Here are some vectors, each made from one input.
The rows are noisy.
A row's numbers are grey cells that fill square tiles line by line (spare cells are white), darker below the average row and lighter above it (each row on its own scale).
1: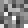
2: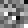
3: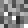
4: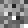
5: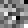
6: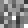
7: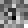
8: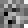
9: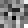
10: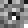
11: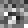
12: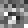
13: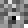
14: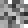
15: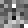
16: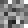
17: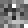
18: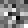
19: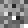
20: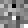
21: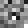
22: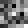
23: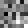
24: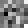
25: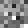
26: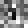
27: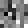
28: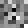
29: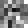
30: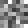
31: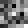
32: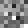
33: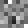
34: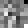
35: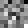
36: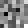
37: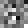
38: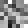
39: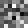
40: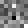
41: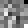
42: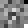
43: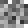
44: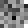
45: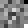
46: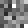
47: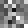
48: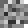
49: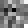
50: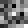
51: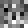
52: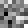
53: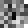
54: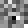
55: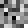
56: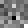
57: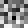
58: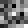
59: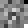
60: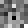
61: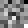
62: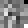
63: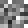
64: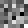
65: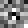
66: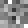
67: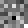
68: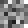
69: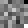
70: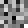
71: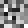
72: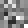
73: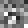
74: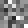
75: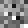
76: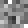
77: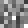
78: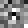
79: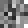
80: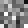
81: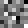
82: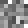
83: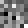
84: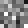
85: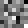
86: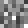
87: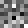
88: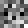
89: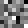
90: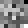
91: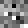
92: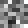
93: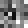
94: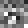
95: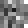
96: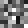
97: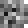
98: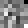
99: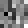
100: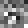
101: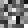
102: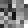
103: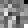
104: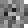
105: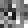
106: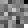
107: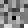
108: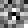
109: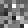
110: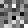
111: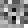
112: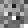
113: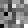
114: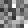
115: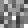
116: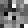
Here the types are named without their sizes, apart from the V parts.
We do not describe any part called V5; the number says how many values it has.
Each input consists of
a list of items, each a point on a line and a value of V5.
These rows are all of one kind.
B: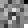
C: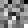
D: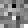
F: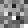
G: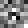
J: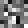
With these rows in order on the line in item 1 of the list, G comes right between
F and J.
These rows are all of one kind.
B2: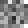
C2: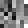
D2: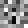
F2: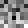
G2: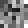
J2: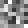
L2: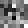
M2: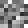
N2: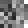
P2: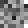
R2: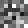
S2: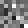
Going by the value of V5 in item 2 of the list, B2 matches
G2, N2, P2 and S2.
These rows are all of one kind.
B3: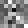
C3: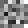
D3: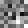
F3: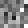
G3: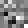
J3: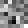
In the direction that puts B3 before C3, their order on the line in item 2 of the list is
J3, B3, G3, C3, D3, F3.
